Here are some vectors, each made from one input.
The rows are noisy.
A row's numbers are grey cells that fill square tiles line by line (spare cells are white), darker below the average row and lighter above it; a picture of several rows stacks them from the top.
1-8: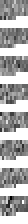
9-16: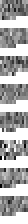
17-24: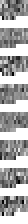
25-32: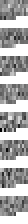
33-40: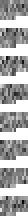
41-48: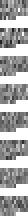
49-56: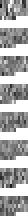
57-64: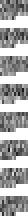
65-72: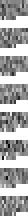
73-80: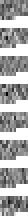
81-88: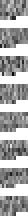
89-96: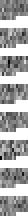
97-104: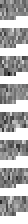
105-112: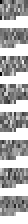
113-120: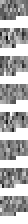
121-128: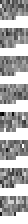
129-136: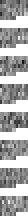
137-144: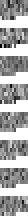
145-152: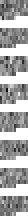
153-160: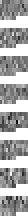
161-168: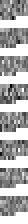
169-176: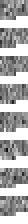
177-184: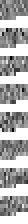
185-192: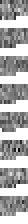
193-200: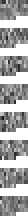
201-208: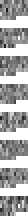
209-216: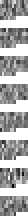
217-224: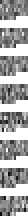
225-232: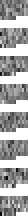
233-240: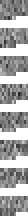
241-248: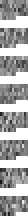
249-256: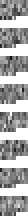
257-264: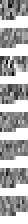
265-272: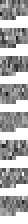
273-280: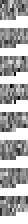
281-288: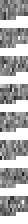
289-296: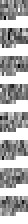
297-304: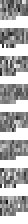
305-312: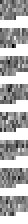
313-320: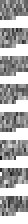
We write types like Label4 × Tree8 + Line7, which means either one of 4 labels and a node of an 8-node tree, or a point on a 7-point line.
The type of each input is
Circle13 × Circle13 + Label6 × Label6 + Line8 × Tree12.
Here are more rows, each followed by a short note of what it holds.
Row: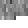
a point on each of two 13-point circles
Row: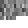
two labels (each one of 6)
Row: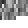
two labels (each one of 6)
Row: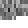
two labels (each one of 6)
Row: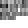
a point on an 8-point line and a node of a 12-node tree
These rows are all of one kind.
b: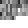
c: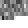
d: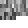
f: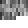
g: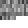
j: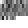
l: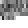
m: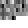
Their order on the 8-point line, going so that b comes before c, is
b, l, c, g, d, j, f, m.
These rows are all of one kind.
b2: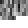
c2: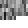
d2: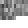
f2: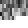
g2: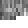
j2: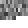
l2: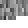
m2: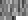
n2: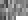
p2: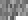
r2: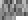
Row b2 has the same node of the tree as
c2 and l2.
